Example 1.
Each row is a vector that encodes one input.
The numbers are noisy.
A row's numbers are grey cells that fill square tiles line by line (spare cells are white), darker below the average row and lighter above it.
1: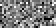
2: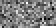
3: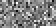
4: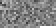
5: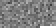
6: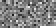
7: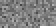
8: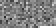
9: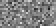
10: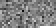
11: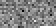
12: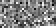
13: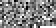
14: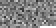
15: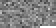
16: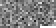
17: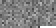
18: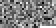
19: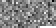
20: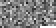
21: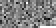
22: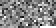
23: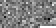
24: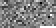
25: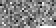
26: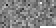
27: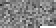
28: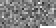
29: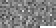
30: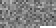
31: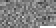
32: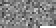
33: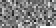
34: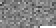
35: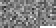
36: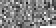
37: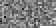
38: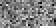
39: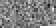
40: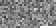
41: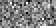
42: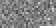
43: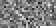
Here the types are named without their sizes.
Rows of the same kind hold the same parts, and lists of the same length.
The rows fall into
2 kinds.
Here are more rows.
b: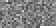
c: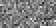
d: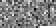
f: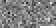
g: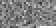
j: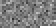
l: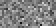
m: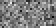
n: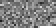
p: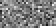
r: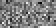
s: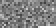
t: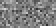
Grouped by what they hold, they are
b, c, d, f, j, l, n, r, s
g, m, p, t

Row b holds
three true/false values.
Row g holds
a fixed value.
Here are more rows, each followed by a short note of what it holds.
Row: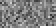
a fixed value
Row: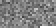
three true/false values
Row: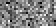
three true/false values
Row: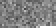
a fixed value
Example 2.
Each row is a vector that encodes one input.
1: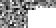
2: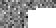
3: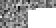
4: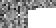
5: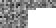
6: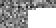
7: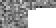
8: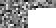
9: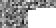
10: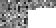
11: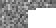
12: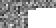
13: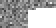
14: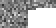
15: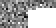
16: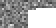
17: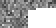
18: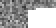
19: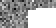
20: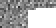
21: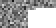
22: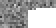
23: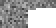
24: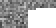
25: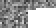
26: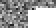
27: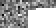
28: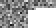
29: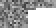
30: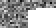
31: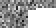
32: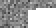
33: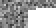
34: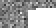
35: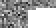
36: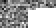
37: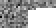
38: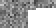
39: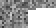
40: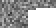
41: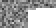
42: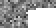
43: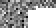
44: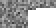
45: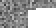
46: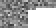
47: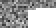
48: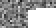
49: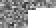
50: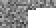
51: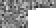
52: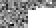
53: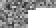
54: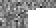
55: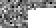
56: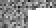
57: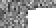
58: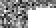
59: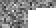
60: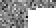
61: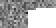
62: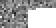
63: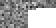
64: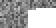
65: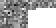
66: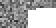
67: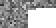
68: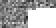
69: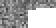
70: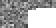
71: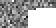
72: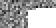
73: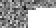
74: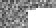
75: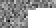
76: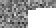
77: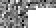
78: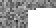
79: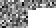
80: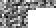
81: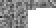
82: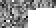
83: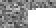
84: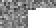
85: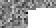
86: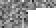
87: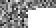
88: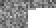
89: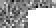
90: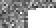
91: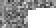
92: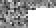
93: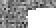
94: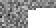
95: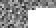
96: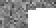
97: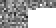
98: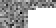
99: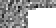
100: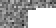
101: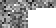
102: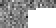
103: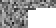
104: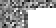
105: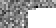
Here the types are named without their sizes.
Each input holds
four true/false values.
